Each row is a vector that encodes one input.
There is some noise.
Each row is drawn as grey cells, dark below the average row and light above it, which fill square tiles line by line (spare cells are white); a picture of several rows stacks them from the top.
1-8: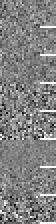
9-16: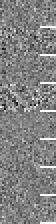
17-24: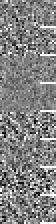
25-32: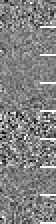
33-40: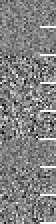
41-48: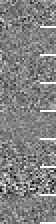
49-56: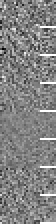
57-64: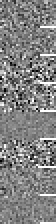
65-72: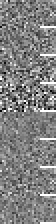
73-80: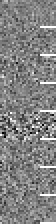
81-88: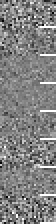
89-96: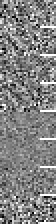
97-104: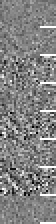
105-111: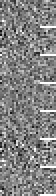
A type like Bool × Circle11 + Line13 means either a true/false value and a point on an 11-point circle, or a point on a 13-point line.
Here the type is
Bool × Bool × Bool + Label8.
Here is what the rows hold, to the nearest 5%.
About 40% of them hold one of 8 labels. The rest hold three true/false values.
